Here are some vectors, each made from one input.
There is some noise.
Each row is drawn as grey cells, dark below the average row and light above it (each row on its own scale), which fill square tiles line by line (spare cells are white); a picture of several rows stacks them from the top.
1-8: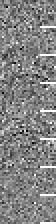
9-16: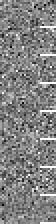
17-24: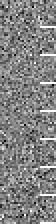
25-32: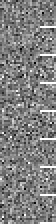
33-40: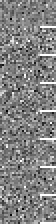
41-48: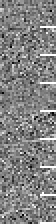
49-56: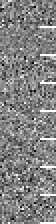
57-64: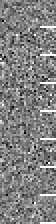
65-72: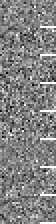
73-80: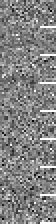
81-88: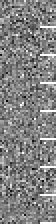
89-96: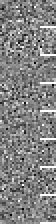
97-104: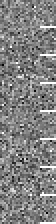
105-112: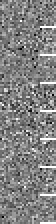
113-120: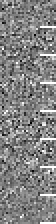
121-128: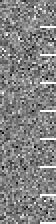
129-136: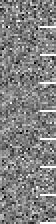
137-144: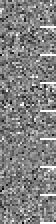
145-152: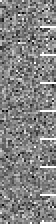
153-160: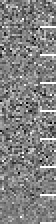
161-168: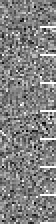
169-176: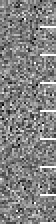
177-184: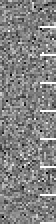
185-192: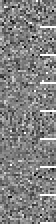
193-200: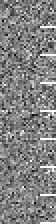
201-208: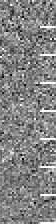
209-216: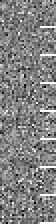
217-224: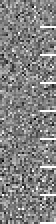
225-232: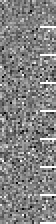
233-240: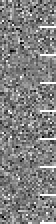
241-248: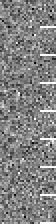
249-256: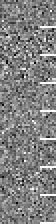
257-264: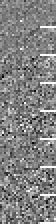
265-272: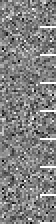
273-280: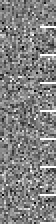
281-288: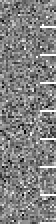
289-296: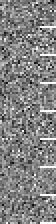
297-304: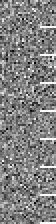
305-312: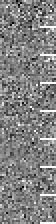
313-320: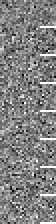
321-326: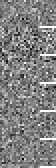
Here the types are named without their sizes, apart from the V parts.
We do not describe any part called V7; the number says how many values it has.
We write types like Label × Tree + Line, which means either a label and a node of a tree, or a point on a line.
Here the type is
List(Label × V7).
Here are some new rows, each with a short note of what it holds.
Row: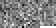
the empty list
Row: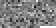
a list of two items
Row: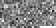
a list of two items
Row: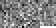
the empty list
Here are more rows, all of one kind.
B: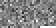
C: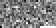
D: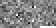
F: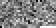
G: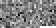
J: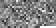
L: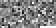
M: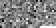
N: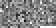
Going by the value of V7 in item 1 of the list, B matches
J and L.
